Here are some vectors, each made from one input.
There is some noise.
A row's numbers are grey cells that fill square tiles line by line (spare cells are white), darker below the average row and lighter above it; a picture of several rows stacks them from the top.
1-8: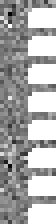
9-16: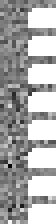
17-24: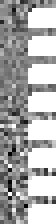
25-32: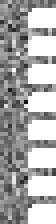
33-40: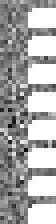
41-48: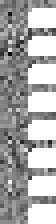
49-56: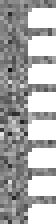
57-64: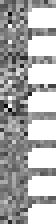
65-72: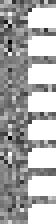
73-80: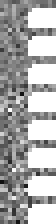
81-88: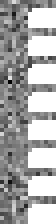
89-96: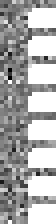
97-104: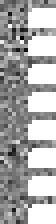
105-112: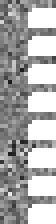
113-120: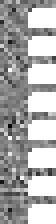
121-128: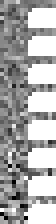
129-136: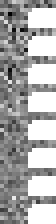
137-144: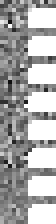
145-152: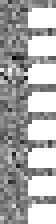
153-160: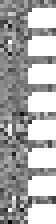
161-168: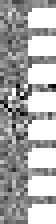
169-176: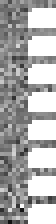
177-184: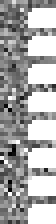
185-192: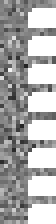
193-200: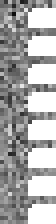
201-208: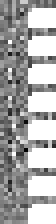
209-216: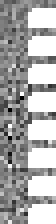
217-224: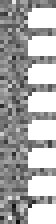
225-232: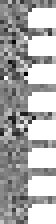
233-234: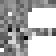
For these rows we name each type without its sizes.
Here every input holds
a list of items, each either a point on a circle, or a point on a line.
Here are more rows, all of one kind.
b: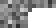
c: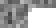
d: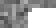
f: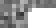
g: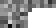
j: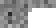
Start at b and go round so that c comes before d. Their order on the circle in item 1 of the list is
b, c, j, f, d, g.
